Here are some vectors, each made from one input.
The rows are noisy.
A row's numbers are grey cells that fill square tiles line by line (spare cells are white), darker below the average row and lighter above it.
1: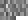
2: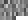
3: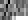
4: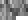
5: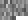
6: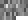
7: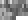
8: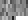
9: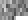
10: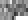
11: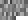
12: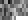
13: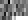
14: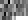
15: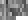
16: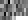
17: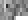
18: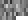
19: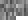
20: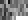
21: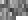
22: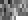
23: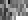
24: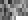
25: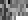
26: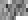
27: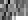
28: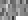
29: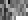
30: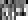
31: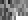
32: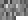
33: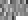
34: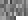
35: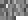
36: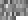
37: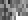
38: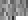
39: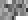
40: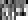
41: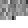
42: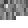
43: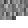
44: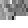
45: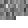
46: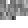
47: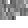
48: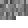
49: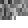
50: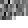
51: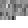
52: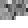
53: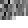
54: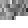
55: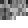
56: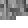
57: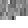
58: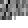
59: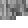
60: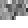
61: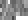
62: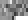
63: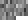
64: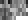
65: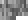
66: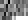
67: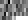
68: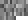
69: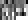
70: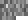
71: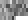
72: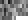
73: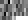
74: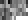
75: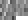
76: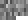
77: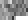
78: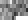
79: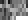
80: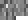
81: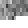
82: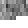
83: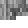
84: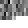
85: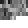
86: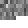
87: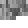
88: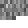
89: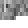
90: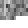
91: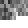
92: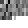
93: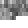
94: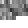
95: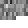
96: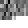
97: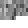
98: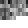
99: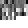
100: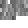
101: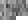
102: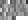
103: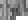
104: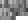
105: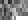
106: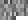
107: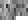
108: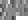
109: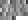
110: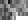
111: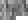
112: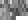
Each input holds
a list of up to two items, each either a point on a 4-point line, or a point on a 5-point line.
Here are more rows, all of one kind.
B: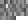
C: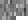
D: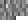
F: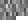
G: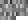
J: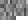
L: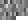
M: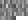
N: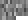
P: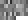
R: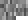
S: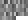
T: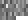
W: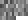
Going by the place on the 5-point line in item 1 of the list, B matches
D, M and T.
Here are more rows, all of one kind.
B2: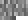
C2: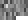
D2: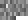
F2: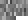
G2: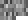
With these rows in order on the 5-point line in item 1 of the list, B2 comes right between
D2 and F2.
